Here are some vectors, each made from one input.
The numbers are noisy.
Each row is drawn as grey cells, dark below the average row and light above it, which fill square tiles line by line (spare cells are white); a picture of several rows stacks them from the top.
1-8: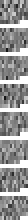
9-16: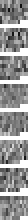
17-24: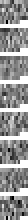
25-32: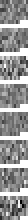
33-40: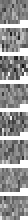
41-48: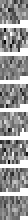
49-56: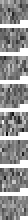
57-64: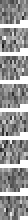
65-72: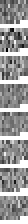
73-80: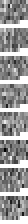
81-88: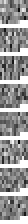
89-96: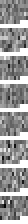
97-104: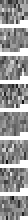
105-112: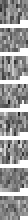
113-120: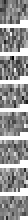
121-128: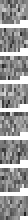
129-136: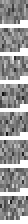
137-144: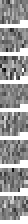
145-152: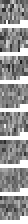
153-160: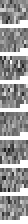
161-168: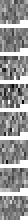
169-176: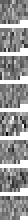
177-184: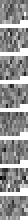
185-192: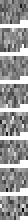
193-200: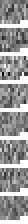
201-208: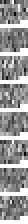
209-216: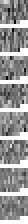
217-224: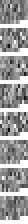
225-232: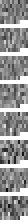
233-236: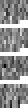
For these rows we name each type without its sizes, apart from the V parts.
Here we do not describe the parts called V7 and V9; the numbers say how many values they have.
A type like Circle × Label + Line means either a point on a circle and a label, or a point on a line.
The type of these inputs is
Line × (Tree + Unit) × V9 + V7.
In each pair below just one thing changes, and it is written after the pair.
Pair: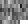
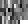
the place on the line
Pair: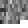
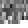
the place on the line
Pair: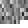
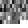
the node of the tree
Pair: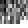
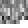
the value of V9
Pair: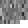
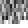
the place on the line
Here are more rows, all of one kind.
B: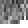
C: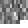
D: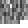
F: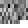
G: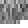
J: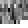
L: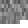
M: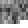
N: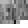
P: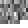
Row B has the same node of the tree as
C, G, J and N.
